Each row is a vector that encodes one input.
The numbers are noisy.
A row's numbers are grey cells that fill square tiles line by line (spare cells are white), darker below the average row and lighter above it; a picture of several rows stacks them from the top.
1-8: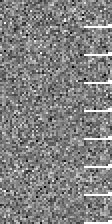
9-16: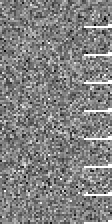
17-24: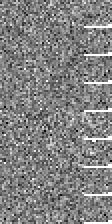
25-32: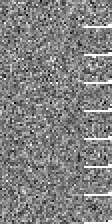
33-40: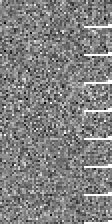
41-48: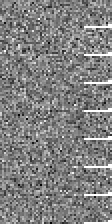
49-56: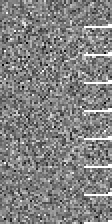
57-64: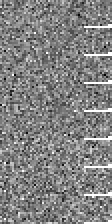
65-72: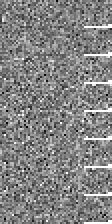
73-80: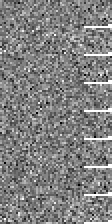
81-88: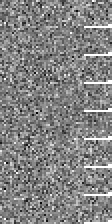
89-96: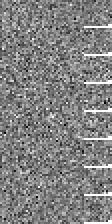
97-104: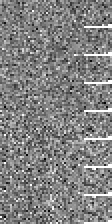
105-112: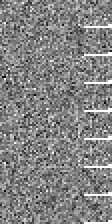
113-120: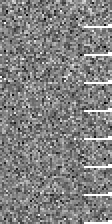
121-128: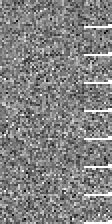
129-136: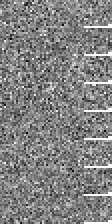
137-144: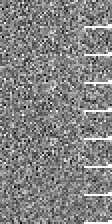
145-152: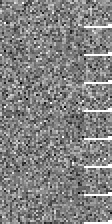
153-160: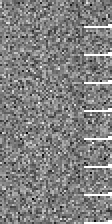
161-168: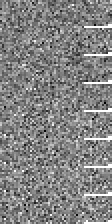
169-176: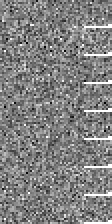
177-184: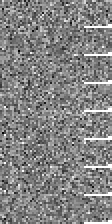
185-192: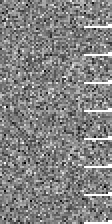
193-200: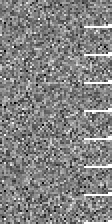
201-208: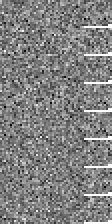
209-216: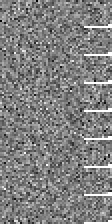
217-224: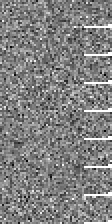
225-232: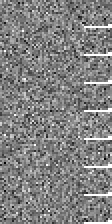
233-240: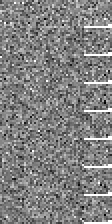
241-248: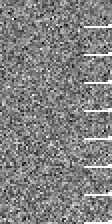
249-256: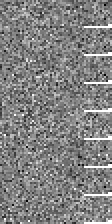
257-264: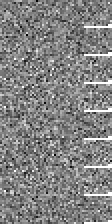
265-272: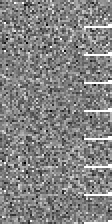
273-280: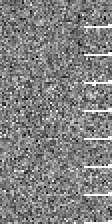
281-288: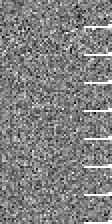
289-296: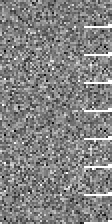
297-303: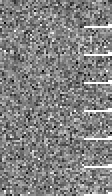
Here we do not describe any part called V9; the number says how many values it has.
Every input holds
either one of 8 labels, or a true/false value and a value of V9.
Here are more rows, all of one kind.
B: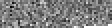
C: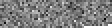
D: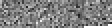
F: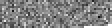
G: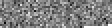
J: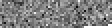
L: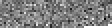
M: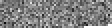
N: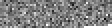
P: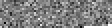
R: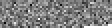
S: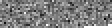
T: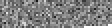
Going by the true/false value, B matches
F, R and T.
